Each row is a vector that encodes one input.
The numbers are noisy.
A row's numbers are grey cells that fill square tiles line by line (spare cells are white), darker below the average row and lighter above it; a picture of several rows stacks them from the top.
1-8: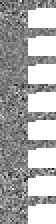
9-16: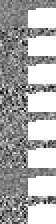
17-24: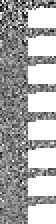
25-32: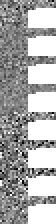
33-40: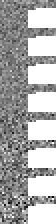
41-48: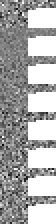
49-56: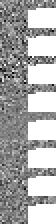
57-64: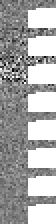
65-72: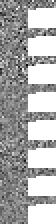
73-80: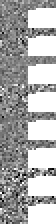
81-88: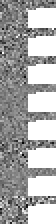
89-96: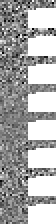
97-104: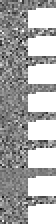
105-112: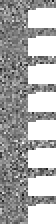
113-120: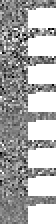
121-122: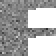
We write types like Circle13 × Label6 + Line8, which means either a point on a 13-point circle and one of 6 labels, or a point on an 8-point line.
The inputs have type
(Line4 + Line6) × Tree8.
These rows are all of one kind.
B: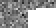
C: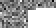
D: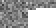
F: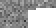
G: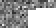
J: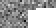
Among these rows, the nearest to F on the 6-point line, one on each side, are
D and J.
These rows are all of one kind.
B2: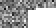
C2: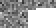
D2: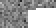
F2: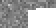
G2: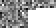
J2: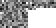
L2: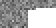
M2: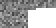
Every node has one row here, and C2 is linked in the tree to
J2.
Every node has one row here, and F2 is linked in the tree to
B2, L2 and M2.
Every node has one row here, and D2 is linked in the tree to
M2.
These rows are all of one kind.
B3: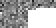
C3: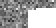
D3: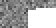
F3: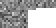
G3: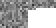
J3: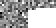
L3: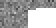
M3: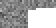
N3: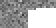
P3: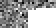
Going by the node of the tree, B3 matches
C3, L3 and P3.
